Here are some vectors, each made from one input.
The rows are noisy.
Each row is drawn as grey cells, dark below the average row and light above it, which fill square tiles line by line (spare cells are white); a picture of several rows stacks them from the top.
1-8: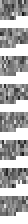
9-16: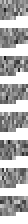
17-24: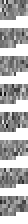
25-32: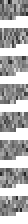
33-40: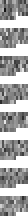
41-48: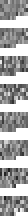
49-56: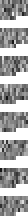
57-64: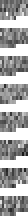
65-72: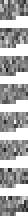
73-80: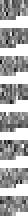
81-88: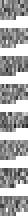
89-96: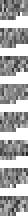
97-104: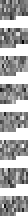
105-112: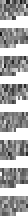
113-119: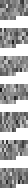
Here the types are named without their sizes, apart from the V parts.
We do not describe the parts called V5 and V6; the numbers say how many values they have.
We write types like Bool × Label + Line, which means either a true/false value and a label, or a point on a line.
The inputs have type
(Bool × Bool × Bool + V6) × (Line × Line + V5).
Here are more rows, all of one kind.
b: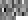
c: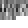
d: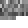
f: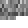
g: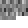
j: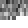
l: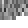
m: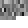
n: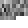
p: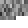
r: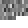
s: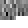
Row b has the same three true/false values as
c, d, f and m.
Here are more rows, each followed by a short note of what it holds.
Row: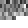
a point on each of two lines and a value of V6
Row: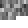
a value of V5 and a value of V6
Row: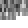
a point on each of two lines and three true/false values
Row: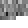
three true/false values and a value of V5
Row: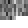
a point on each of two lines and a value of V6
